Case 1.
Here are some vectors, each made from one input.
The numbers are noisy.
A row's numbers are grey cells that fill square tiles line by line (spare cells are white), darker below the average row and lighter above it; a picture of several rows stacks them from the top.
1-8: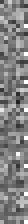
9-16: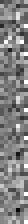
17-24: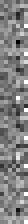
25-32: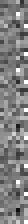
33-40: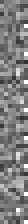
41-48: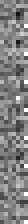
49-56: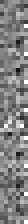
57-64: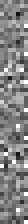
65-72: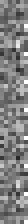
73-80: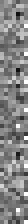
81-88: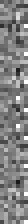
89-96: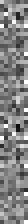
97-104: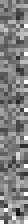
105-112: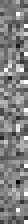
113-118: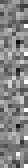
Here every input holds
a true/false value, together with either a fixed value, or a node of a 15-node tree.
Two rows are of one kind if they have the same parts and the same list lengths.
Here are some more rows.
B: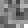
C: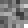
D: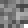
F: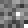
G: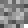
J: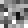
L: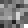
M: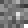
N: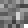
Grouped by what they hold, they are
B, C, D, F, G, L, M, N
J

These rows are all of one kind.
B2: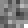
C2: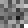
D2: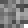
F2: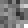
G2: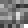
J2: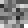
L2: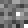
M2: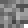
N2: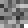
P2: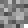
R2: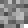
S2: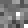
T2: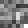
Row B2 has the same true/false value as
C2, F2, J2 and N2.
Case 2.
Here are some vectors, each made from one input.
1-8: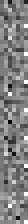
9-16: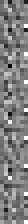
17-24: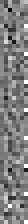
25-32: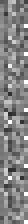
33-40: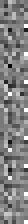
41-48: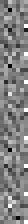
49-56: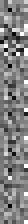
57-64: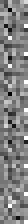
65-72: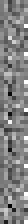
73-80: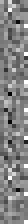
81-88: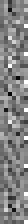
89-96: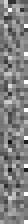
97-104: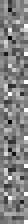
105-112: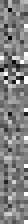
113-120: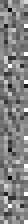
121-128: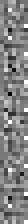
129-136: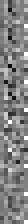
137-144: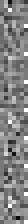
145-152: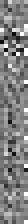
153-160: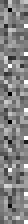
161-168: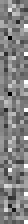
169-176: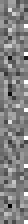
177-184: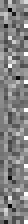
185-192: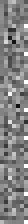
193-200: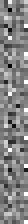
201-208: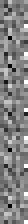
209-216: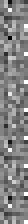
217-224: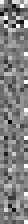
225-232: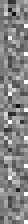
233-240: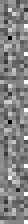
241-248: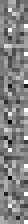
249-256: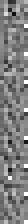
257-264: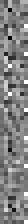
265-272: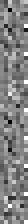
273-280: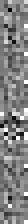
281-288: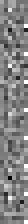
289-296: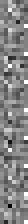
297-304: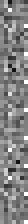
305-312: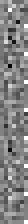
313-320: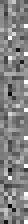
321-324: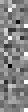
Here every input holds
a list of up to two points on a 7-point line.
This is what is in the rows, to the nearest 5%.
All of them are lists of up to two points on a 7-point line: a few are empty, 45% hold one and 55% two.
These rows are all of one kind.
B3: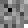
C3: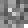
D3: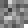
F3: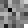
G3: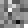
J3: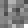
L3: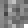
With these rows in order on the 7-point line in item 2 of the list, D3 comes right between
C3 and F3.
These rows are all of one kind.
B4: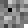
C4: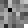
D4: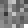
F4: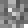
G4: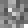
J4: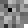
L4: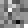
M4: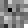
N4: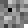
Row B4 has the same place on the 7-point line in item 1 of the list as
J4, M4 and N4.
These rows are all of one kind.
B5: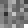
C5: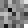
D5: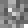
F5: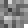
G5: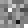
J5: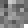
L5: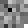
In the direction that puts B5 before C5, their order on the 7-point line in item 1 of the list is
G5, D5, B5, J5, F5, L5, C5.
